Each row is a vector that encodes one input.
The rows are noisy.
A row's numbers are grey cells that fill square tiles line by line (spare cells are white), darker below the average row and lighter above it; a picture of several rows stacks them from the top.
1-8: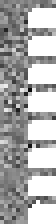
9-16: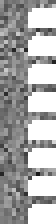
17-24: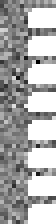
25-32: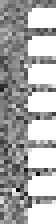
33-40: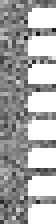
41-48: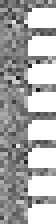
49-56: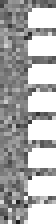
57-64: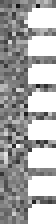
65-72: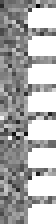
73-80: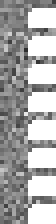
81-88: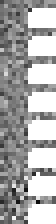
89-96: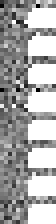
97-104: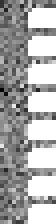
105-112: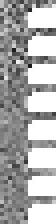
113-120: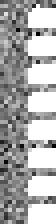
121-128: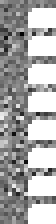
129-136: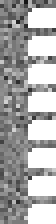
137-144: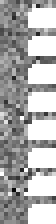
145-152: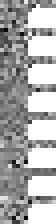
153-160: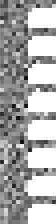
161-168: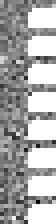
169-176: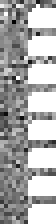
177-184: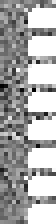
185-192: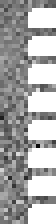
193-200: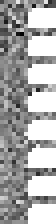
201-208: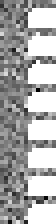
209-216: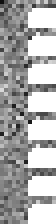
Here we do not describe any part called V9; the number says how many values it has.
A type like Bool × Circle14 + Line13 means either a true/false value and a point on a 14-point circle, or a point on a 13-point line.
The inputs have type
(Circle5 + Label5) × List2(V9).
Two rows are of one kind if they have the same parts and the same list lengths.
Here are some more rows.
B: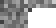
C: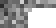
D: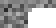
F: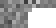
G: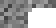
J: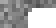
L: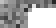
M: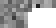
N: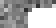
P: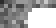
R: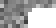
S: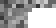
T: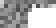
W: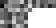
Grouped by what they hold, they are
B, M
C, D, J
F, G, L, W
N, R, T
P
S

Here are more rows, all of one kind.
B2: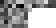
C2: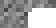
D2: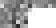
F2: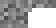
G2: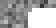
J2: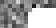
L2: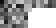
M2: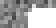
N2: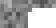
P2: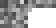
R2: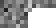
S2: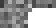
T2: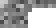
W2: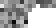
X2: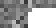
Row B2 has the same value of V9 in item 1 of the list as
C2, L2, R2 and W2.
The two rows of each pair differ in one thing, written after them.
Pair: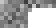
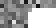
the value of V9 in item 1 of the list
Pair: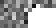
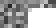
the value of V9 in item 1 of the list
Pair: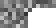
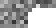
the value of V9 in item 1 of the list
